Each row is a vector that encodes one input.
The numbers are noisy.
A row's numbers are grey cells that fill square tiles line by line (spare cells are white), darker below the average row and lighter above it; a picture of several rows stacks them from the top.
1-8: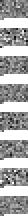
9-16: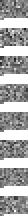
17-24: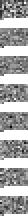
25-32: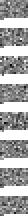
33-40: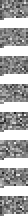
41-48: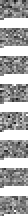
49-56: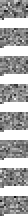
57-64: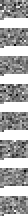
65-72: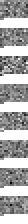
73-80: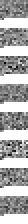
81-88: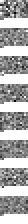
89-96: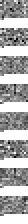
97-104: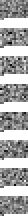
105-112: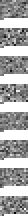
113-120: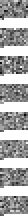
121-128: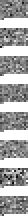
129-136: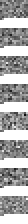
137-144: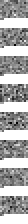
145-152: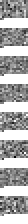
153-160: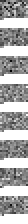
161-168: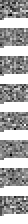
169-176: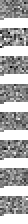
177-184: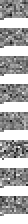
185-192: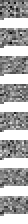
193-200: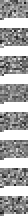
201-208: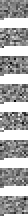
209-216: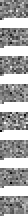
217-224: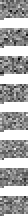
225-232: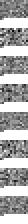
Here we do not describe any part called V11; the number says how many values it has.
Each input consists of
either a point on a 6-point circle and a true/false value, or a value of V11.
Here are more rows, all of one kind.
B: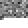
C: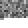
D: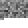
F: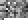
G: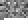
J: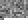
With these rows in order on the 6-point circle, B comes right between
G and J.
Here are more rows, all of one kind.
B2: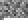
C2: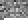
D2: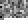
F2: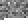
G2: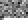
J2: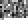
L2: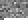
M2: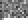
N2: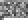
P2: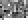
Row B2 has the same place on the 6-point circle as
G2, J2 and M2.
